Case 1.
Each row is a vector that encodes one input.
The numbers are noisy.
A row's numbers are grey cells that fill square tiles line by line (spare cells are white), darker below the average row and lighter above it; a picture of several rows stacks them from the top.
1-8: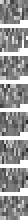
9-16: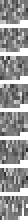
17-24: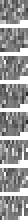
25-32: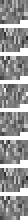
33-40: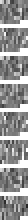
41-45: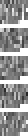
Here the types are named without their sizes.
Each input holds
three true/false values.
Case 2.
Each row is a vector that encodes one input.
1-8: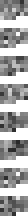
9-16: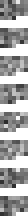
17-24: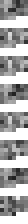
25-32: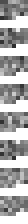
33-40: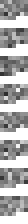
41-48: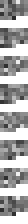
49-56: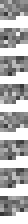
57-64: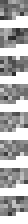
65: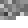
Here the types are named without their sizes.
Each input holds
a label.
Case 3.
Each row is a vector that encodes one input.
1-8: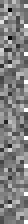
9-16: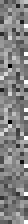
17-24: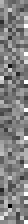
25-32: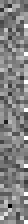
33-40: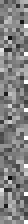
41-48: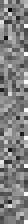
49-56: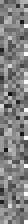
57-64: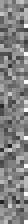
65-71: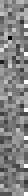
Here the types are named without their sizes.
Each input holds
a point on a line.
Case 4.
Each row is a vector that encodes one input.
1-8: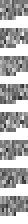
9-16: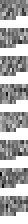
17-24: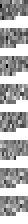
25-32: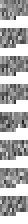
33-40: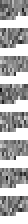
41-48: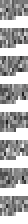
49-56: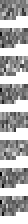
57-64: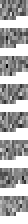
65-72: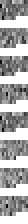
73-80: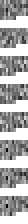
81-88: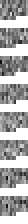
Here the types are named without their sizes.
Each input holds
a point on a line.
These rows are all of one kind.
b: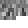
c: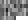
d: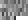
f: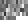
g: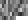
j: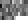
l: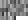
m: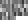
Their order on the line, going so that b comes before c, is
j, b, g, m, c, l, d, f.
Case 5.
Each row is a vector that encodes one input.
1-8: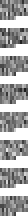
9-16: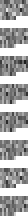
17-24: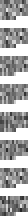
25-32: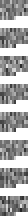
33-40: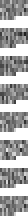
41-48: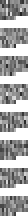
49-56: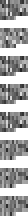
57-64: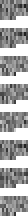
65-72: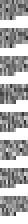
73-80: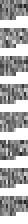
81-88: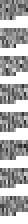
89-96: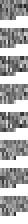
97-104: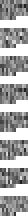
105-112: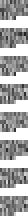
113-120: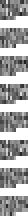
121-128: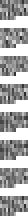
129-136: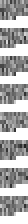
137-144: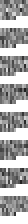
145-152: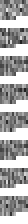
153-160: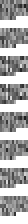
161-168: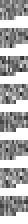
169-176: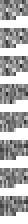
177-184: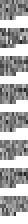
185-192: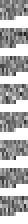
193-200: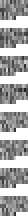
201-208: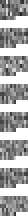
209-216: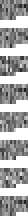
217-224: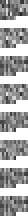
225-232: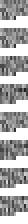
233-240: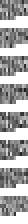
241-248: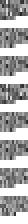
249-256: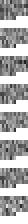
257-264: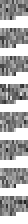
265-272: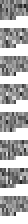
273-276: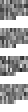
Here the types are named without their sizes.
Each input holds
a point on a line.
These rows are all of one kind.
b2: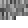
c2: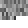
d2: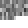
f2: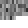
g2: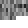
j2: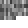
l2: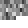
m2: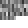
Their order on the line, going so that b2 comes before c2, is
m2, d2, f2, g2, j2, b2, c2, l2.
